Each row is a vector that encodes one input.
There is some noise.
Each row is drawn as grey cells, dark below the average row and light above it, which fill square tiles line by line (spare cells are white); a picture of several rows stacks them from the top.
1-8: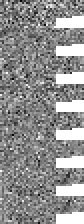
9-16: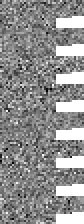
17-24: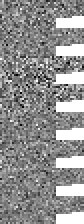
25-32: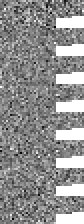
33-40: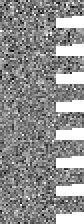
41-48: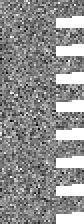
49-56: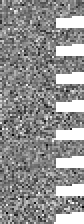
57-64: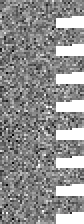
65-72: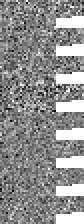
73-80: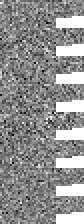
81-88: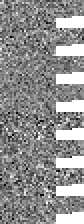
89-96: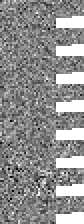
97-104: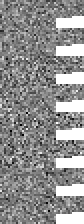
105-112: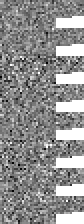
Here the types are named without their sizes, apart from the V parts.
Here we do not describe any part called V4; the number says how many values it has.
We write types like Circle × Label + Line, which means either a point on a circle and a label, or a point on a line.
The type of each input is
Bool × Bool × Bool × List(Circle × V4).
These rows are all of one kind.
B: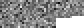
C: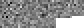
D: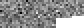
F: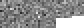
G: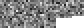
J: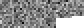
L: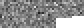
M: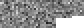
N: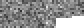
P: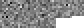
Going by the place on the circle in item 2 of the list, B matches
G and M.
